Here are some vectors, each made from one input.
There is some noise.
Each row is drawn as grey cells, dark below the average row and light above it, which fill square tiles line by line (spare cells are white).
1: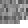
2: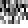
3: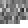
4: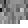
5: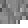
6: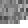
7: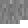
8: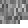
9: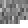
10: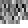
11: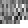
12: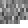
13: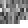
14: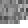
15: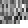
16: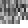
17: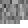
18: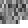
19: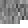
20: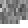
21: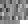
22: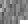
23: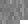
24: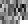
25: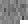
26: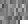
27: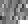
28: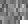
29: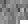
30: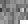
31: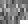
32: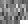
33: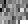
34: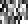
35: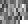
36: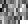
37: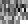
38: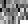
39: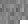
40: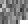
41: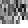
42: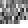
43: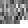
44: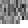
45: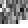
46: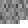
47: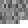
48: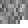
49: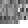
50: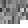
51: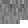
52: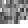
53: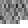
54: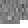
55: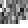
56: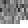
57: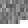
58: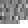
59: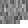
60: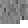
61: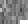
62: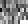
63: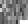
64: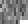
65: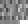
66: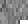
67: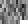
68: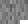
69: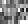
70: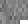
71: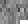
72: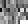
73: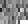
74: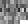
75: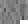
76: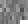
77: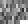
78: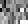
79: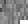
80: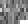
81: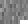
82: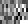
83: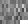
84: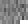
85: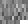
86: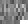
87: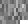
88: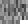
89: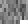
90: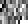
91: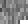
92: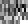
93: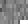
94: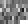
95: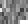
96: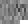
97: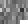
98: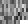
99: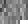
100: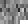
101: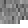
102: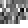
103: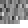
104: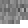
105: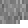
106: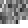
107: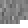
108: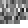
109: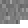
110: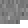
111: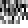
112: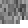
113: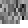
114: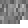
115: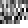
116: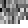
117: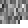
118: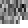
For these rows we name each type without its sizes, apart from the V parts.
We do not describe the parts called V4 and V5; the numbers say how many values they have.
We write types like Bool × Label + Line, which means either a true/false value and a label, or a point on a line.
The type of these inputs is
(Bool × Bool × Bool × Bool + V4) × V5 + Line.
